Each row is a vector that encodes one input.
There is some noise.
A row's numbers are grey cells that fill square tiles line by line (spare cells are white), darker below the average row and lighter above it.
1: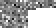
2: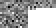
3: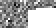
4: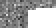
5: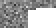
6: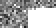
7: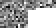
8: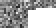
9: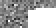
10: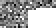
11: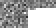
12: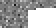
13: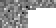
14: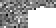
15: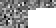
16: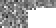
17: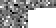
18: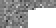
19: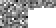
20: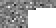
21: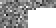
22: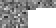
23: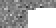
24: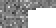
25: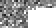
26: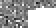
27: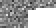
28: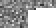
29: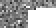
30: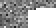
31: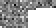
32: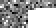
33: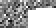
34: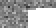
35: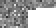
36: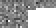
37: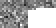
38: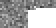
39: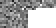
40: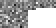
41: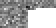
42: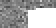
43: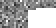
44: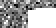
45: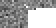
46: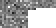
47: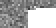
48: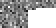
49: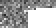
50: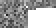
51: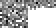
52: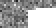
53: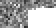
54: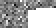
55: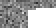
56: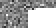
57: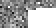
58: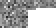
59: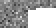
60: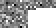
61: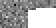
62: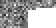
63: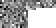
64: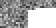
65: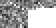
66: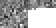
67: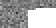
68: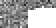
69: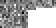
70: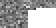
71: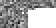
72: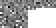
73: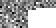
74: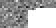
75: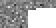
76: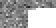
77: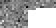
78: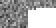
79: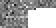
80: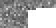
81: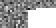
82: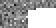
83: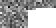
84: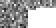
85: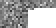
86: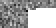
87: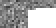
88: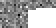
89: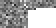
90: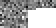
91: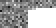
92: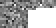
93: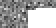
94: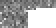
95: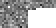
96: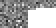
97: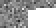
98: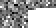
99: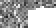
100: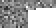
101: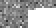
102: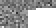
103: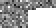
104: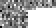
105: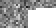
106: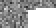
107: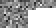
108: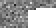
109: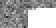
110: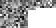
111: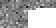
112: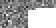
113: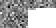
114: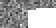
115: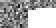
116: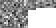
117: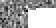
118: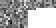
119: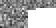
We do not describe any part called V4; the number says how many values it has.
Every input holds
a list of up to two items, each a true/false value and a value of V4.
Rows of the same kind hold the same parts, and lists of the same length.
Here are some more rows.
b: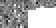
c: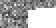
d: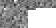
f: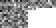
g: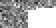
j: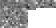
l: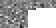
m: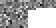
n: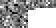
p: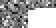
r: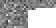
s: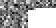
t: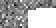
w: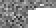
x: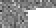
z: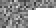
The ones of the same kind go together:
b, c, d, f, g, j, r, w, x, z
l, m, t
n, p, s

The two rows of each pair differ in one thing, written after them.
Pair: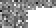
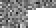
the true/false value in item 2 of the list
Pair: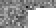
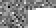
the value of V4 in item 1 of the list
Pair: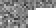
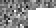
the true/false value in item 1 of the list
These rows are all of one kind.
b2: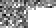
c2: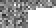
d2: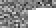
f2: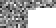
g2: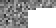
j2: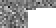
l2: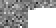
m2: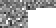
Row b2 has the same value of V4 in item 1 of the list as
d2 and j2.
